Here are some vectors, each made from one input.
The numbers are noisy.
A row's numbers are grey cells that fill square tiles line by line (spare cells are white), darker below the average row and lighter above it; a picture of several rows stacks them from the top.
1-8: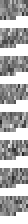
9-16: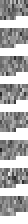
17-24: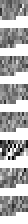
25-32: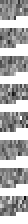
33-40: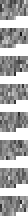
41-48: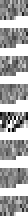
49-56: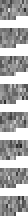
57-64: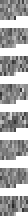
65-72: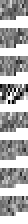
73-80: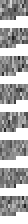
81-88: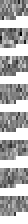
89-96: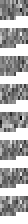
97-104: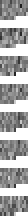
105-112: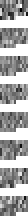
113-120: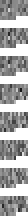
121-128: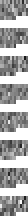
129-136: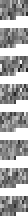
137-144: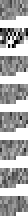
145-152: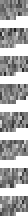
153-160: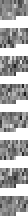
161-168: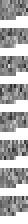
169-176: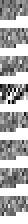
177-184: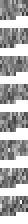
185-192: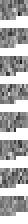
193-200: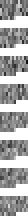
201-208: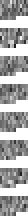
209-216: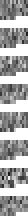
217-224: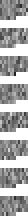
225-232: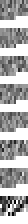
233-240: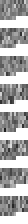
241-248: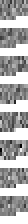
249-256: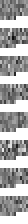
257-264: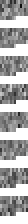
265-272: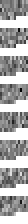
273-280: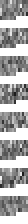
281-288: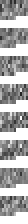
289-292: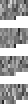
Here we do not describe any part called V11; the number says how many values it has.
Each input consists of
a list of up to two items, each a true/false value and a value of V11.
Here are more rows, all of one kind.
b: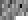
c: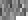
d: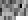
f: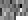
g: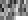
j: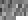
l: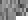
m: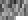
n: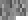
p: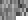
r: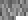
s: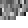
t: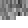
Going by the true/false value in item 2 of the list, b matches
d, f and g.
